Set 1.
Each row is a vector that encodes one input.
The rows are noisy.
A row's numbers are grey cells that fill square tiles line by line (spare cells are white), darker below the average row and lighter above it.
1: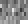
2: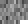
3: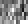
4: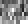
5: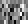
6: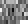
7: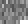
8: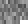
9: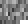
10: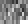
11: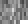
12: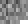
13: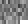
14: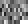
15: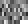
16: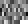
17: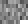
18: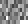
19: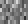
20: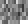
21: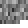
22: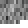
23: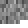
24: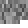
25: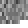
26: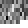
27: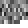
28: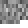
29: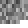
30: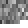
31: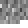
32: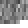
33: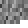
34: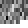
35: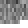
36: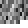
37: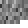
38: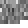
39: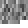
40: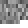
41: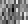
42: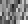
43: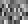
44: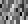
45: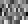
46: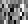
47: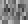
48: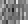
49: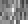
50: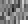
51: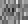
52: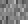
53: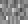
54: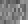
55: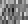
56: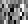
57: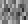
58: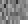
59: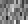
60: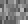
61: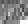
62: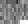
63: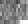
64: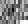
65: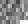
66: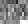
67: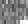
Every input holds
a list of up to two points on a 5-point line.
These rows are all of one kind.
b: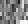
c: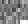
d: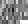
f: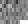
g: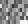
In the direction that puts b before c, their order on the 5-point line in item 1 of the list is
g, f, b, c, d.
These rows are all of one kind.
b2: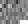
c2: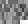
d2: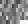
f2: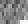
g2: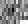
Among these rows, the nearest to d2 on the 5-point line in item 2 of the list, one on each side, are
c2 and f2.
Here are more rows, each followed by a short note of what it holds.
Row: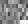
a list of one item
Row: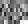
the empty list
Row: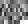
the empty list
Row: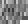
a list of two items
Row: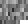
a list of one item
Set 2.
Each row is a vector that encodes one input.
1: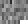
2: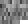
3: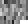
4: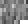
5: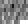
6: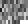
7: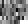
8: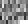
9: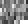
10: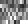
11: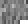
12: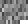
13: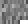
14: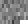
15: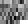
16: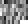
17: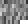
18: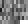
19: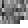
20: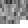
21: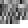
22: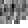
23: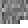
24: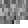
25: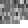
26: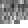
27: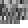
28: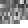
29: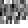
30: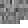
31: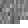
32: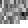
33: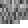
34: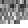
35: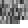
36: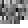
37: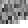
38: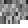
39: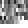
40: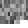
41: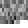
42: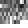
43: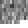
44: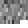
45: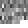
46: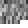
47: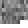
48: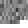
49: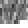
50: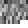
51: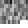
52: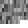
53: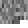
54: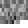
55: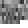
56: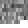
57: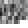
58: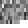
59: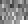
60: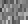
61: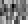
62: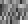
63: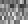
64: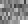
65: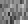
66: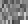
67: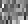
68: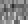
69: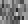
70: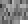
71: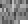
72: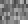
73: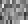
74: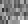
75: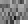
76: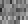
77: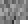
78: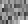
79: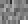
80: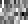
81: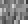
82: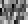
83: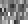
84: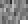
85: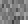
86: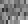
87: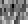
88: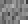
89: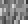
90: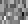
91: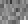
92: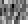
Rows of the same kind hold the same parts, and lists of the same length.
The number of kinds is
3.
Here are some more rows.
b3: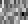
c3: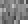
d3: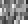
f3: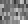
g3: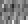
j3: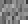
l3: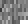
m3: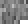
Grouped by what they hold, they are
b3
c3, d3, j3, l3, m3
f3, g3

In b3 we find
a fixed value.
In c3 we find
three true/false values.
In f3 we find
a node of an 11-node tree.
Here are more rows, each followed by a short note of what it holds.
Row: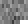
three true/false values
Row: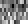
a node of an 11-node tree
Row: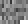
three true/false values
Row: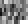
a node of an 11-node tree
